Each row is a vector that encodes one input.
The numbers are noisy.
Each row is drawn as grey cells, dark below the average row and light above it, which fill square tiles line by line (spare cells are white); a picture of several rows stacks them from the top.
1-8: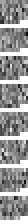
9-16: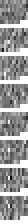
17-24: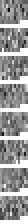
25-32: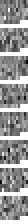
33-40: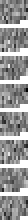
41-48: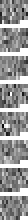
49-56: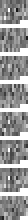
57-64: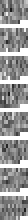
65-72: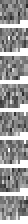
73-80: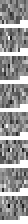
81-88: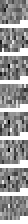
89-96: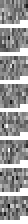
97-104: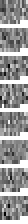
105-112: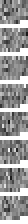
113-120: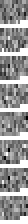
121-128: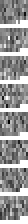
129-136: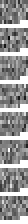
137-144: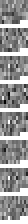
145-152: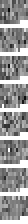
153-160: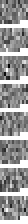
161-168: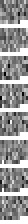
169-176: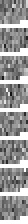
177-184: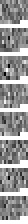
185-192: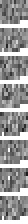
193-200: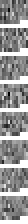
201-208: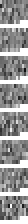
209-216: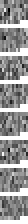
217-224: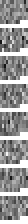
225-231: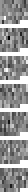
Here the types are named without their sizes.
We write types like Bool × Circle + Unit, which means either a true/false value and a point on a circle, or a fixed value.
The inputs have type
Label × List(Line).
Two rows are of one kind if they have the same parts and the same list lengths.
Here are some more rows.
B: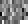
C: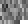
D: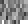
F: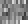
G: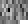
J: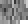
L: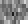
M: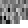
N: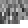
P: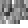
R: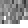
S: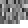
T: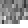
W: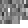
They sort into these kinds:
B, G, M, N, S
C, D, J, L, P, R, T
F, W

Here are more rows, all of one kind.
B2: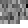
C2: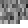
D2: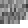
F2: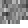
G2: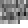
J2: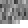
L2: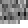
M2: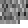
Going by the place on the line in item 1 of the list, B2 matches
C2 and F2.
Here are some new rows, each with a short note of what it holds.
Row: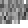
a label, together with a list of one item
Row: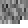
a label, together with a list of two items
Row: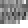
a label, together with a list of one item
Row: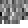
a label, together with the empty list
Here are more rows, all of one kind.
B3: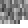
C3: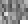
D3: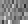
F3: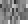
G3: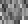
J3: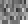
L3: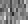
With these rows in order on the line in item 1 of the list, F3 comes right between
D3 and L3.
